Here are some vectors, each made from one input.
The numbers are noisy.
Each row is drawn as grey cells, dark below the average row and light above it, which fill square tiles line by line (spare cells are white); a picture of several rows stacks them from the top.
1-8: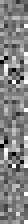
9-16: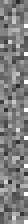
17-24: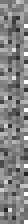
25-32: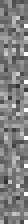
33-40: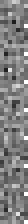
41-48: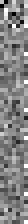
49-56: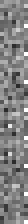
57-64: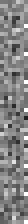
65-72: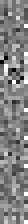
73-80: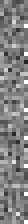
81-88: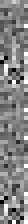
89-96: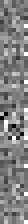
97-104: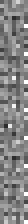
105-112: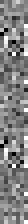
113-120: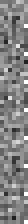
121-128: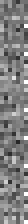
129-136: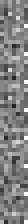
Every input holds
a list of up to two points on a 9-point line.
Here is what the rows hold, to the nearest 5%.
All of them are lists of up to two points on a 9-point line: about 5% are empty, 40% hold one and 55% two.
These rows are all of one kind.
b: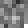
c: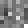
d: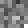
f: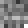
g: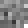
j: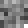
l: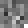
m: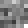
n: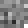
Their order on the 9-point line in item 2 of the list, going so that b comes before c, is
j, m, g, n, b, f, d, l, c.
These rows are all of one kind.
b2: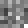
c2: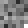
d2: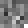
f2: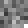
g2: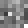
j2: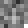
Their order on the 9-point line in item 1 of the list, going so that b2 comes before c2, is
g2, b2, f2, d2, j2, c2.
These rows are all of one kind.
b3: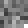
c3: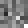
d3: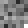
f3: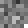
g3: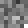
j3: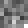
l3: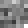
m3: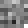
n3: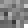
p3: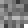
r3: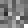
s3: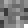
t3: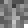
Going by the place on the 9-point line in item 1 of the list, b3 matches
c3 and r3.
